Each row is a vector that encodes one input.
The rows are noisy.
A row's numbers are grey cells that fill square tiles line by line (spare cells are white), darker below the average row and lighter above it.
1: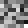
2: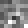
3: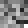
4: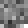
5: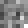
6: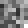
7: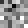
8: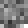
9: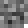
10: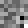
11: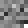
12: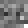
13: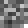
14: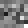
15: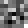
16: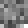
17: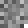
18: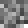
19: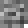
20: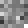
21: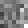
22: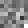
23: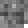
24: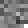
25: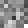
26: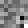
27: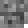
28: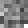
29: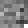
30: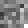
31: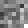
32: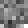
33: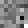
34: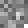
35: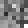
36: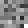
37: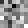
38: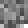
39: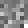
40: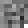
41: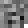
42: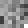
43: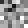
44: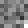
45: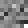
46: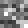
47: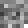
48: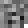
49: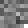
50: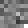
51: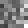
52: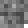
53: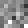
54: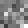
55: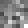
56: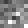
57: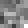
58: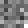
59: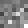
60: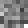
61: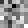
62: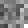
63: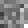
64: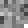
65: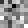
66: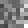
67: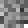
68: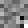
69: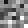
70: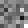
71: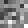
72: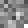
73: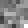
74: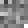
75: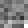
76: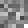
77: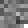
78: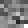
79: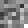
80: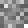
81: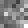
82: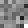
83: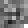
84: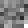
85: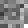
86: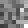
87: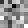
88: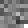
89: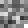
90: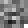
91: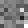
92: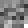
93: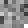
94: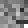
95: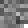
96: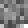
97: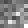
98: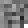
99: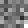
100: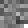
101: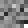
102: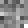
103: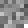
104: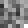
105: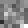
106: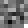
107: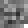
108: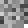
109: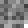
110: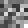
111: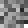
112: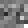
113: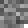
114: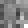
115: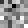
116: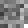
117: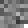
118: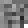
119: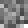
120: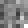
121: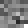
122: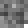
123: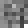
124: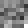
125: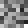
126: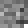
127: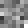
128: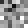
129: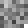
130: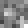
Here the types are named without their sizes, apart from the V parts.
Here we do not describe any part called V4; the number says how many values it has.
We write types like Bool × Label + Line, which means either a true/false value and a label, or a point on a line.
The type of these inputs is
List(Bool × V4).
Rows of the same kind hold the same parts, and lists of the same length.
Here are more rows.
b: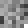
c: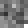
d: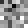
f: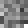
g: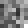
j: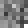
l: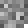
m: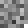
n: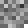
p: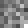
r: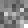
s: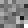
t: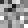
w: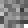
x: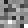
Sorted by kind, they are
b, g, l, m, n, p, r, s, x
c, f, j, w
d, t

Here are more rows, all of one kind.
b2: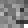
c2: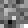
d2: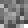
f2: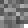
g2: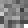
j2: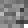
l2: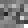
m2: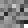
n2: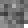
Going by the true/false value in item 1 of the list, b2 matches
g2, j2 and m2.
